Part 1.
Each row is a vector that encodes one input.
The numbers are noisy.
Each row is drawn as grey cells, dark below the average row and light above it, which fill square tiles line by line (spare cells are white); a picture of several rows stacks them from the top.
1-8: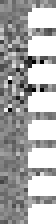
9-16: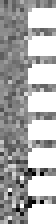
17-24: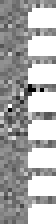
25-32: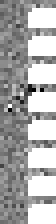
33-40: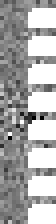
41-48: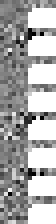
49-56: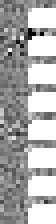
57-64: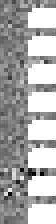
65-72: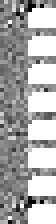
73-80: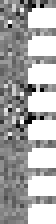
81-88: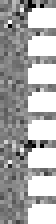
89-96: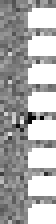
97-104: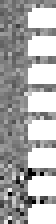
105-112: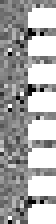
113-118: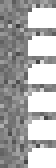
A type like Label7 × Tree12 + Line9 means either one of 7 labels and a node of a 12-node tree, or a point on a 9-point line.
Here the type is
Bool × (Circle16 + Unit).
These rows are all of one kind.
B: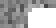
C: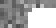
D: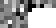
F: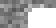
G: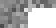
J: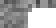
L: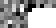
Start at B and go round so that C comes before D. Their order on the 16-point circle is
B, G, F, C, D, L, J.
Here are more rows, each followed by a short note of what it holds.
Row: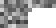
a true/false value
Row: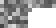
a true/false value
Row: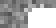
a point on a 16-point circle and a true/false value
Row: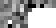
a point on a 16-point circle and a true/false value
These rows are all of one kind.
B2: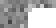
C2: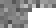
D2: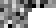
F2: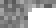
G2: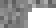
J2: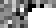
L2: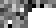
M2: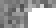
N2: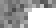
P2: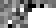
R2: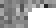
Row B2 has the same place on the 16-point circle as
D2, M2 and N2.
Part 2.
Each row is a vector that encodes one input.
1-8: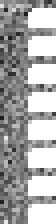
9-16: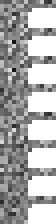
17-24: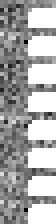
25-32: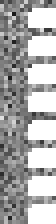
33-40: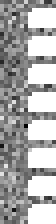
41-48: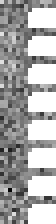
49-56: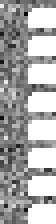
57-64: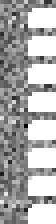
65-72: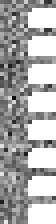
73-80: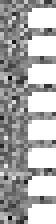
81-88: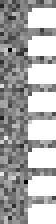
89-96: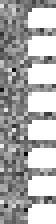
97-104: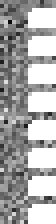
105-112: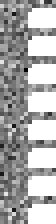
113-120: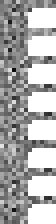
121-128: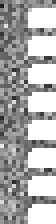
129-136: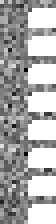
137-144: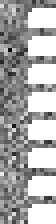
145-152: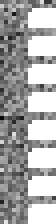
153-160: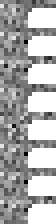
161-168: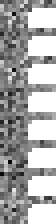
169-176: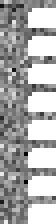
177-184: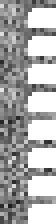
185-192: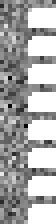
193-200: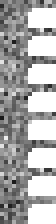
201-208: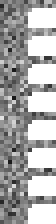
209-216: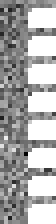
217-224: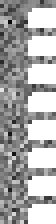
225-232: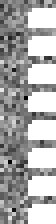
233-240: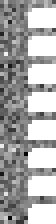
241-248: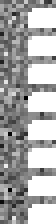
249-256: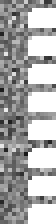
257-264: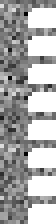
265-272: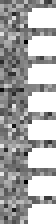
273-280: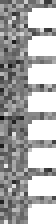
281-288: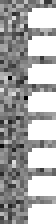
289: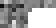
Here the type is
Label9 + Line6.
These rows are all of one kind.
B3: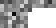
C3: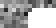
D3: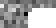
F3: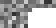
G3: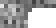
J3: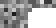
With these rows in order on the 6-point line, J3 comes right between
C3 and F3.
